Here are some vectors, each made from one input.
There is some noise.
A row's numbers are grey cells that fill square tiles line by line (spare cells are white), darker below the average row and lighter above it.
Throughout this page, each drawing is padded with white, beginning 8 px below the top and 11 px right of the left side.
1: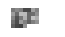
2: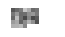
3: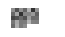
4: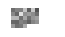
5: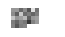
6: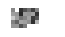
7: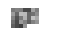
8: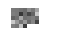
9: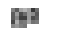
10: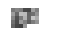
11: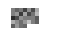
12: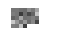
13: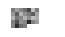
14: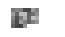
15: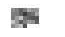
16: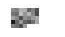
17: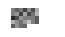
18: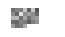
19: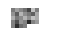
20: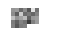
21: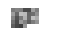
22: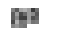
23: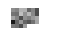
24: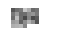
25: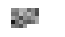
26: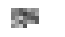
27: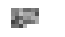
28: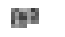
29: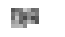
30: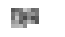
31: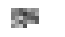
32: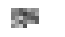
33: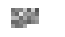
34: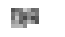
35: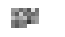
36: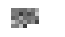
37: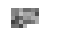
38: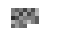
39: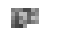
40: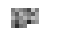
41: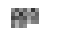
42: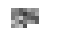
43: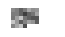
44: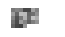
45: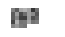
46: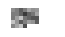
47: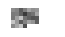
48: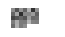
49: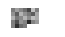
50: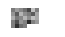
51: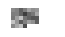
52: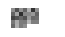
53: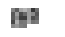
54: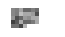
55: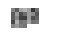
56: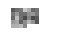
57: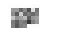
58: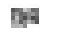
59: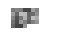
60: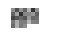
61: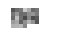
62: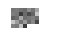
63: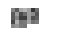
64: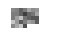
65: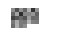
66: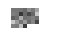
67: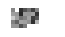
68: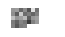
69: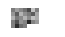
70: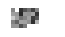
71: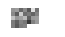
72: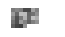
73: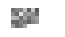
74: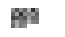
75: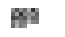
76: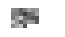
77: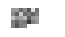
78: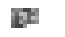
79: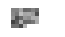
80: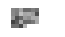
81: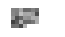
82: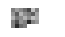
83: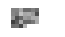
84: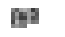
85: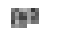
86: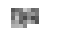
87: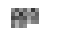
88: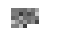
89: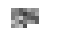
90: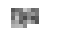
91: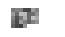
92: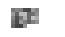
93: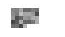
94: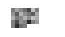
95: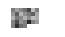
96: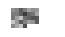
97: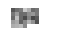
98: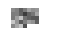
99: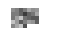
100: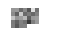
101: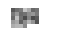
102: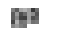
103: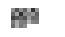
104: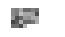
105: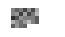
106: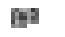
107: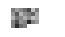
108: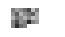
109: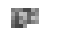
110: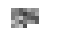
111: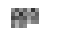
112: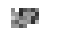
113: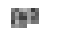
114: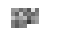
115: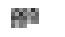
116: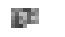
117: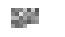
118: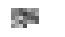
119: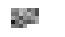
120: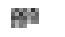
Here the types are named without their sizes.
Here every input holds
either a point on a circle and a true/false value, or a fixed value.
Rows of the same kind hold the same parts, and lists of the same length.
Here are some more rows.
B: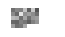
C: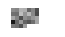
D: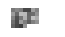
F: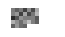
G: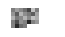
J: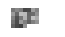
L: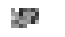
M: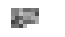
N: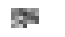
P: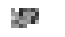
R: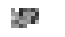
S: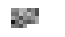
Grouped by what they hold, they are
B, C, D, F, G, J, M, N, S
L, P, R

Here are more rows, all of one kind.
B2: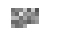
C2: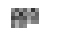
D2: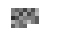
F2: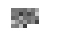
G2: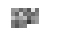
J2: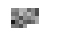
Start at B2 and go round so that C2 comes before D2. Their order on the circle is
B2, J2, C2, D2, F2, G2.
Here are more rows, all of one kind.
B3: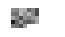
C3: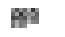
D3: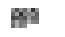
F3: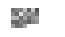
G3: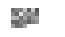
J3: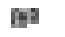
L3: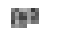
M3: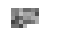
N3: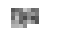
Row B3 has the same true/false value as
F3, G3 and M3.
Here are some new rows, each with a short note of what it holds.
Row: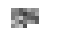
a point on a circle and a true/false value
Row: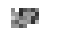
a fixed value
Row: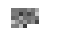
a point on a circle and a true/false value
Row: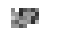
a fixed value
